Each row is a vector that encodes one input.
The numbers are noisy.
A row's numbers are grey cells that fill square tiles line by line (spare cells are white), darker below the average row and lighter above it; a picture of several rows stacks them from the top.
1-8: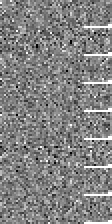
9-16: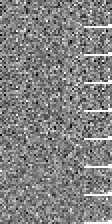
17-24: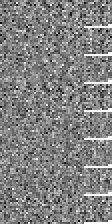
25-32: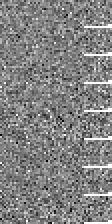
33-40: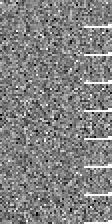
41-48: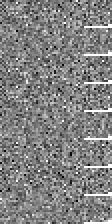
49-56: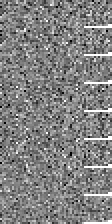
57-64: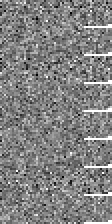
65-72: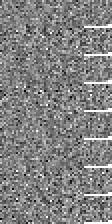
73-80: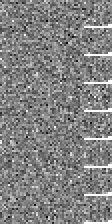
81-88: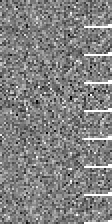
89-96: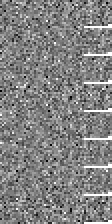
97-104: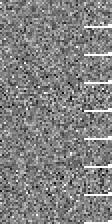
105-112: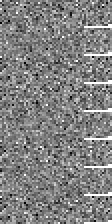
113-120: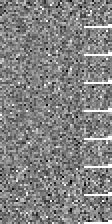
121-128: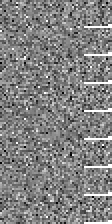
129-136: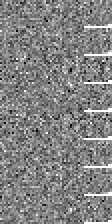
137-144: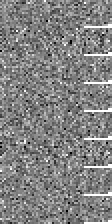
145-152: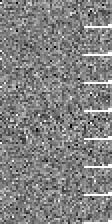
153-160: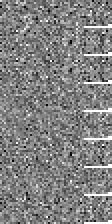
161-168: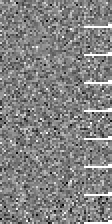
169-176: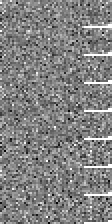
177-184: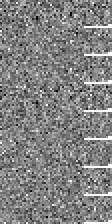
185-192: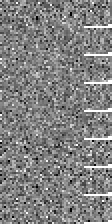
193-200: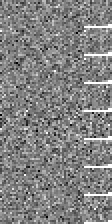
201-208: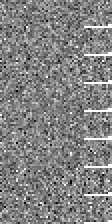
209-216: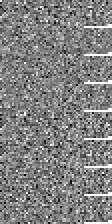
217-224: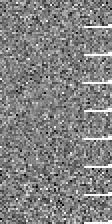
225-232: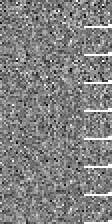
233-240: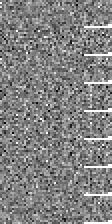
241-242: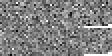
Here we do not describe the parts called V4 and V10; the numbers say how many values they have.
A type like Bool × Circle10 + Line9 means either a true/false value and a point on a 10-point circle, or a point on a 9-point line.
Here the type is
(Label5 × (Line11 + V4) + Line6) × V10.
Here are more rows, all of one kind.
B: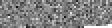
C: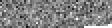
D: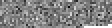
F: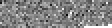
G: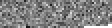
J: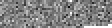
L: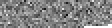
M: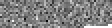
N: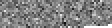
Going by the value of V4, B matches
D, F and J.
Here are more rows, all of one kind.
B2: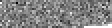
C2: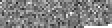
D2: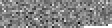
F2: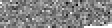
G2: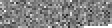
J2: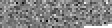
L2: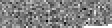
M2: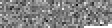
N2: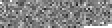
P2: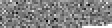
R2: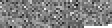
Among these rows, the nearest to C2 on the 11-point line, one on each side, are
L2 and R2.
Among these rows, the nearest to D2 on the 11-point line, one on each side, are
N2 and P2.
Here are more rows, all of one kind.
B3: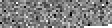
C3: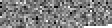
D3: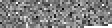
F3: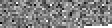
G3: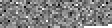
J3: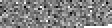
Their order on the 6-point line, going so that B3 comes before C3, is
D3, B3, F3, G3, J3, C3.
